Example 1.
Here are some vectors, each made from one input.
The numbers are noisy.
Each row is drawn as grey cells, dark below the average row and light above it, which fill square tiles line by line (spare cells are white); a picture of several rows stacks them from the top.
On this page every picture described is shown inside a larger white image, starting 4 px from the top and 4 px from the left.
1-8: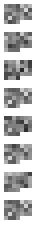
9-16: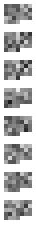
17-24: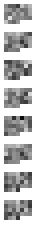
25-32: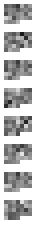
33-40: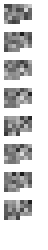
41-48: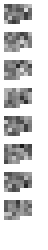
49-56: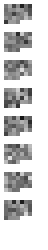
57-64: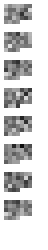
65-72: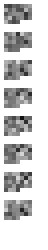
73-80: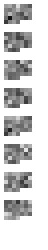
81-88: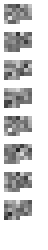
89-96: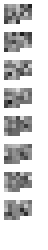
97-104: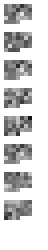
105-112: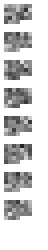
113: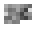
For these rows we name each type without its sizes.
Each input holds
a point on a circle, together with either a fixed value, or three true/false values.
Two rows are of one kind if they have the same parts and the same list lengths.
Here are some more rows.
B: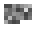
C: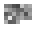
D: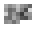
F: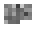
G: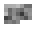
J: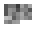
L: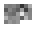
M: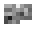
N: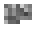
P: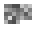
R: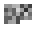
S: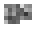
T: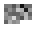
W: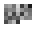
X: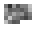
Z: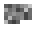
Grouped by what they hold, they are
B, C, F, G, J, M, N, P, S, W, Z
D, L, R, T, X

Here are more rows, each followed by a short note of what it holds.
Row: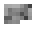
a point on a circle and three true/false values
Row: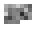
a point on a circle and three true/false values
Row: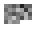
a point on a circle
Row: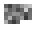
a point on a circle and three true/false values
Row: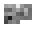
a point on a circle and three true/false values
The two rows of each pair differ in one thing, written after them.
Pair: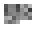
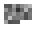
the place on the circle
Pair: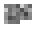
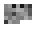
the place on the circle
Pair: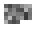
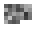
one of the three true/false values
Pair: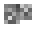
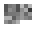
the place on the circle
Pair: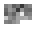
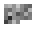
the place on the circle
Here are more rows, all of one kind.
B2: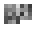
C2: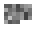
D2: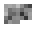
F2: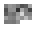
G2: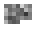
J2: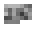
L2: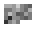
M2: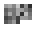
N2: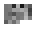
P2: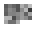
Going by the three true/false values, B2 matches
G2 and N2.
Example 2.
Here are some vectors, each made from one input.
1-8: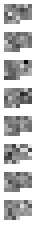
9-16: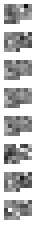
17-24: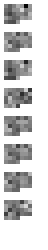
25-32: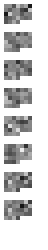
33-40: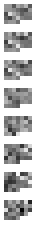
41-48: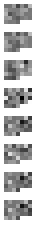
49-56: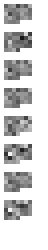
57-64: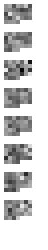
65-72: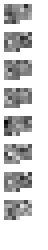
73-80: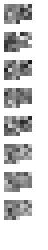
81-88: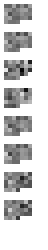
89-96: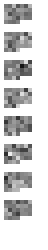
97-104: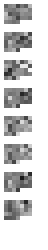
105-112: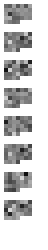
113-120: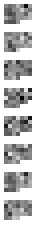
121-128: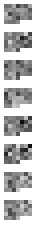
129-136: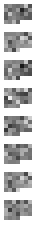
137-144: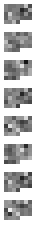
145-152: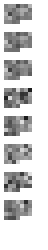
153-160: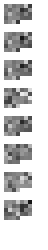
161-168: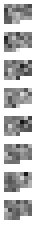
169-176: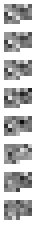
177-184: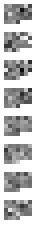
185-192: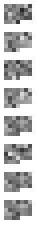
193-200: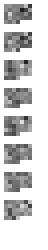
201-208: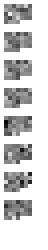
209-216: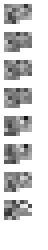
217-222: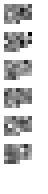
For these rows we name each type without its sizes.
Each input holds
a list of points on a line.
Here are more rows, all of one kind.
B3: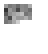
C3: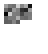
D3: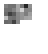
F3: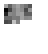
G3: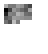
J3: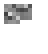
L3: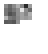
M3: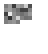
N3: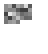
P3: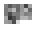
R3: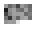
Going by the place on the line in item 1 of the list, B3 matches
F3, G3 and R3.
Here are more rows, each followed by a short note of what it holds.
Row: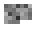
a list of one item
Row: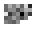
the empty list
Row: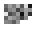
the empty list
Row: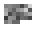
a list of one item
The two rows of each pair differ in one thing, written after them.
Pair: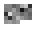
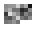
the place on the line in item 2 of the list
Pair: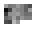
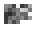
the place on the line in item 1 of the list
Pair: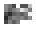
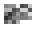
the place on the line in item 2 of the list
